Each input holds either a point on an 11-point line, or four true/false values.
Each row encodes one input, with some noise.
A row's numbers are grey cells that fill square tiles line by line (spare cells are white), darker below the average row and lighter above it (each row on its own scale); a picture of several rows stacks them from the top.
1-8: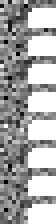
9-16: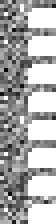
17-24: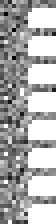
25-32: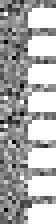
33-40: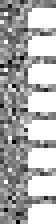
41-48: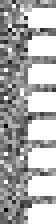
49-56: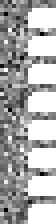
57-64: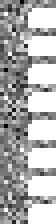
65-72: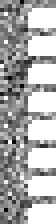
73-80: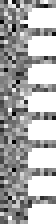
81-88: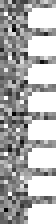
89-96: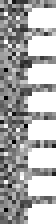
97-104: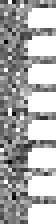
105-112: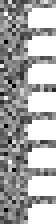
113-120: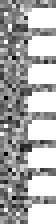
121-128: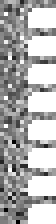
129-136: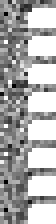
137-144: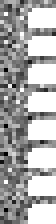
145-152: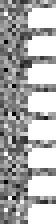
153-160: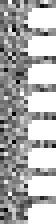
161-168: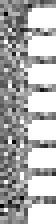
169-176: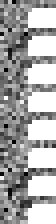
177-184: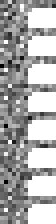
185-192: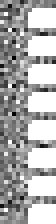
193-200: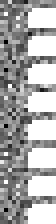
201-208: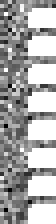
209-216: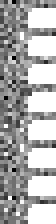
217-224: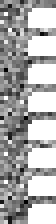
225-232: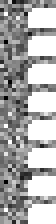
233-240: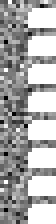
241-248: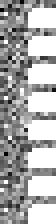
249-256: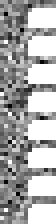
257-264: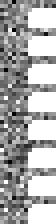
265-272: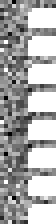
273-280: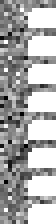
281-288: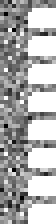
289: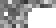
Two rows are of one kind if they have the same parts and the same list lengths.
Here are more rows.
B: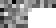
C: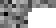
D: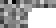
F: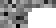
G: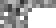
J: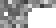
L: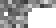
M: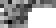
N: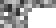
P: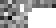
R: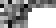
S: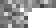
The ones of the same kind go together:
B, D, G, J, L, N, P, S
C, F, M, R

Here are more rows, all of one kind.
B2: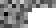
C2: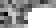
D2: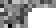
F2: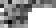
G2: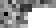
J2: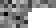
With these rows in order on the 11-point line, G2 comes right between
B2 and C2.
